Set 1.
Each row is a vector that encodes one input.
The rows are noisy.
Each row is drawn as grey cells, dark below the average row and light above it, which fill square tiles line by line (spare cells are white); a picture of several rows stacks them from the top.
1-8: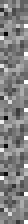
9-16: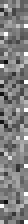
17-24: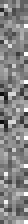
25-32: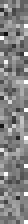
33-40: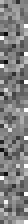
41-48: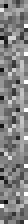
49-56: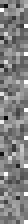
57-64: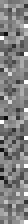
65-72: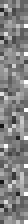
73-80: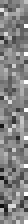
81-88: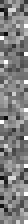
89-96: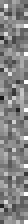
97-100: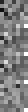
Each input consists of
a point on a 13-point line.
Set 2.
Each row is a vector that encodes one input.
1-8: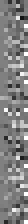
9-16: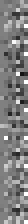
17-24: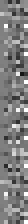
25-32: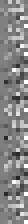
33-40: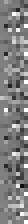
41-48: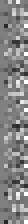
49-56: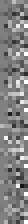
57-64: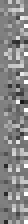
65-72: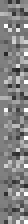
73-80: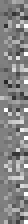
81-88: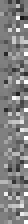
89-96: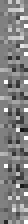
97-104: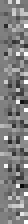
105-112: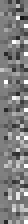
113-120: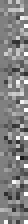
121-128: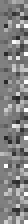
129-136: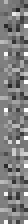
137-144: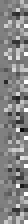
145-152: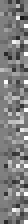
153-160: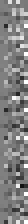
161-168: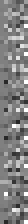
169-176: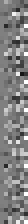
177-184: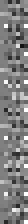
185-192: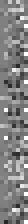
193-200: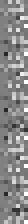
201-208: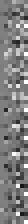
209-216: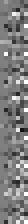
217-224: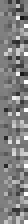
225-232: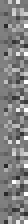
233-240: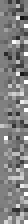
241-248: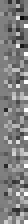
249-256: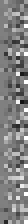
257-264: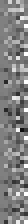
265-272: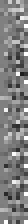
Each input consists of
three true/false values.
